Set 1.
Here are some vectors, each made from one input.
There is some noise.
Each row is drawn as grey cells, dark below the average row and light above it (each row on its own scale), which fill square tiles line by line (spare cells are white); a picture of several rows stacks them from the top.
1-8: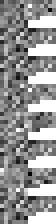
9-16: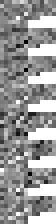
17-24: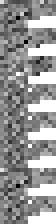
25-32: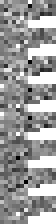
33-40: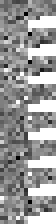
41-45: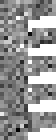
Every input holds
either a fixed value, or three true/false values.
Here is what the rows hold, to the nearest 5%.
About 10% of them hold a fixed value. The rest hold three true/false values.
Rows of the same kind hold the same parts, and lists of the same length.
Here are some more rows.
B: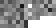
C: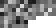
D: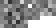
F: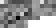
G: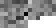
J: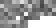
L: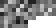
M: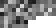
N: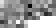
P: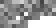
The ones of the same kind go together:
B, D, F, G, J, N, P
C, L, M

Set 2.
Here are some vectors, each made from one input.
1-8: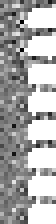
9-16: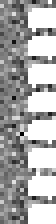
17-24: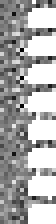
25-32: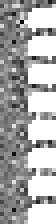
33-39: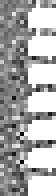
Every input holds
a point on a 4-point line.
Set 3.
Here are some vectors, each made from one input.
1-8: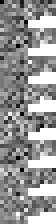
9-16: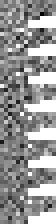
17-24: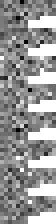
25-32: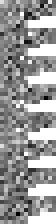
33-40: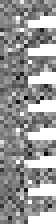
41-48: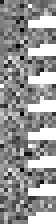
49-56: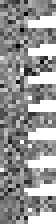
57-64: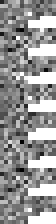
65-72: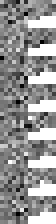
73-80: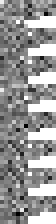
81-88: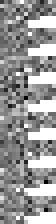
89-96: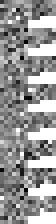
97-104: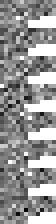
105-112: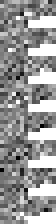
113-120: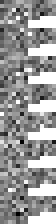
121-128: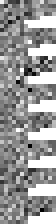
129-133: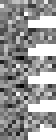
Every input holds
either a fixed value, or five true/false values.
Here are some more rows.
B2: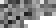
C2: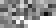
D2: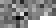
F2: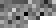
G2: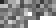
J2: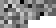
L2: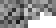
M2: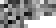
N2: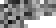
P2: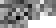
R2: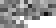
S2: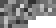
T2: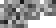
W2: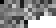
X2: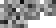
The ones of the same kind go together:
B2, C2, D2, F2, G2, J2, L2, M2, N2, P2, R2, T2, W2, X2
S2

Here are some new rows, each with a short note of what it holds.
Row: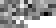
five true/false values
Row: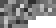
a fixed value
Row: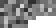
a fixed value
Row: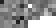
five true/false values
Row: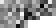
five true/false values
